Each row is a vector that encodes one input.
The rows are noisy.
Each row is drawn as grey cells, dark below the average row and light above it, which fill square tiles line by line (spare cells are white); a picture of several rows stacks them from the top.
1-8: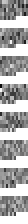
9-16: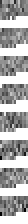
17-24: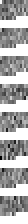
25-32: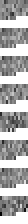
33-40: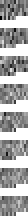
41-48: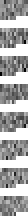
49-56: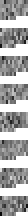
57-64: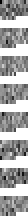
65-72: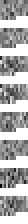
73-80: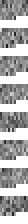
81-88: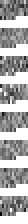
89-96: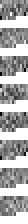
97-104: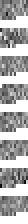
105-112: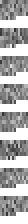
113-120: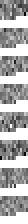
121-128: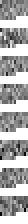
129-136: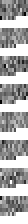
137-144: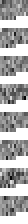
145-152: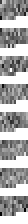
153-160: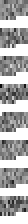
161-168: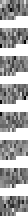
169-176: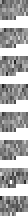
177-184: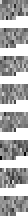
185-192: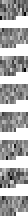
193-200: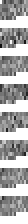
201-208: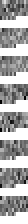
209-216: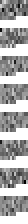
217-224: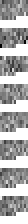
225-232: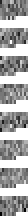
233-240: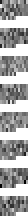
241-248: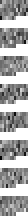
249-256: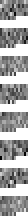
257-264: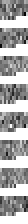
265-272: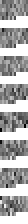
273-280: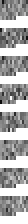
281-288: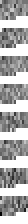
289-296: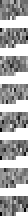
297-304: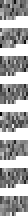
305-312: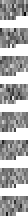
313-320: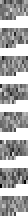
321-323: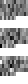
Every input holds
either a point on a 9-point circle and a point on a 7-point line, or a node of a 12-node tree.
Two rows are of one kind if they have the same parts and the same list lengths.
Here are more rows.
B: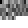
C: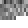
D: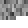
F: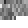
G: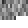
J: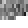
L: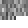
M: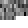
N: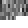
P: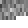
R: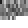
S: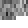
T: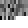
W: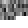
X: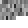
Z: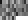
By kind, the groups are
B, J, M, N, R, T, W, Z
C, D, F, G, L, P, S, X

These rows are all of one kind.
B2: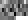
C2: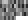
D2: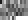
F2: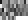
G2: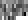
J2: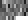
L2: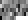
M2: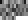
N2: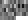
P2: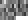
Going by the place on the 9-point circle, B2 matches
C2, N2 and P2.
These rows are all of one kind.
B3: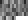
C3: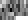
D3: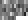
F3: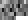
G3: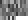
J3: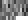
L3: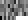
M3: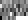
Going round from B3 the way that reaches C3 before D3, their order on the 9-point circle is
B3, G3, L3, C3, F3, D3, M3, J3.
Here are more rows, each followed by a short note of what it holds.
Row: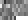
a node of a 12-node tree
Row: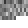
a node of a 12-node tree
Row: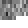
a node of a 12-node tree
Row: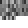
a point on a 9-point circle and a point on a 7-point line
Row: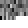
a point on a 9-point circle and a point on a 7-point line
